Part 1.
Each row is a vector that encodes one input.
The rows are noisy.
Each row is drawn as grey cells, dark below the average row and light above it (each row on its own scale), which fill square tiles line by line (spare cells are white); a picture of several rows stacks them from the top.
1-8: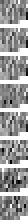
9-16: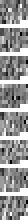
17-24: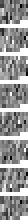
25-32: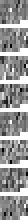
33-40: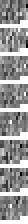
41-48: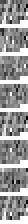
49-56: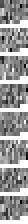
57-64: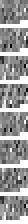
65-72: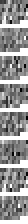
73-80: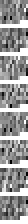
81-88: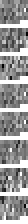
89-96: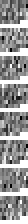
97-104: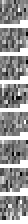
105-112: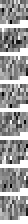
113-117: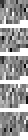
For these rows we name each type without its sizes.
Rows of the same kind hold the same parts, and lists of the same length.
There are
2 kinds of row.
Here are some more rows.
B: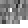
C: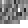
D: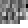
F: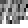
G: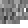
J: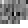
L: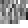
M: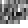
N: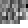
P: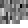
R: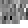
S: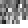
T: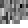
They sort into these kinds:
B, C, J, M, S
D, F, G, L, N, P, R, T

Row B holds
a point on a line.
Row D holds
three true/false values.
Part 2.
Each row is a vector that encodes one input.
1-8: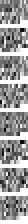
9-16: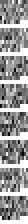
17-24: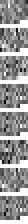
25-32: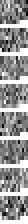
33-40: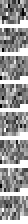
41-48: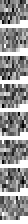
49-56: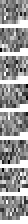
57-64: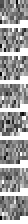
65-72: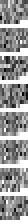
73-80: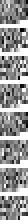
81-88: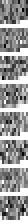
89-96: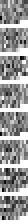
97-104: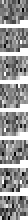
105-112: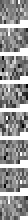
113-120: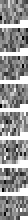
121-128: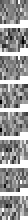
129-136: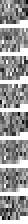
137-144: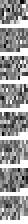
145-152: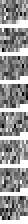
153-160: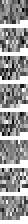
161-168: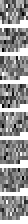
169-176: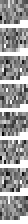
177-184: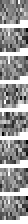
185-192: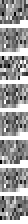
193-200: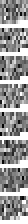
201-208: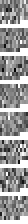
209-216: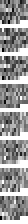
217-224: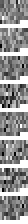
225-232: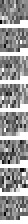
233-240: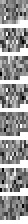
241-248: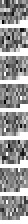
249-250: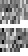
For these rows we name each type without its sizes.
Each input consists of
either a point on a circle, or three true/false values.
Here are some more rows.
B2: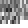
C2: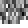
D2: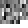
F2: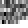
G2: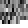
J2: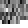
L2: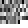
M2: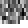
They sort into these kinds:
B2, D2, F2, G2, J2, L2
C2, M2

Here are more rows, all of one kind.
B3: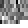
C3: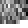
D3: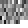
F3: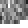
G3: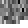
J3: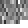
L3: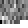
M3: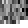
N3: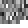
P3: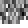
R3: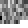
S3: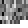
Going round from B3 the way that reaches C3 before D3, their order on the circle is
B3, L3, S3, N3, P3, G3, M3, C3, F3, R3, D3, J3.
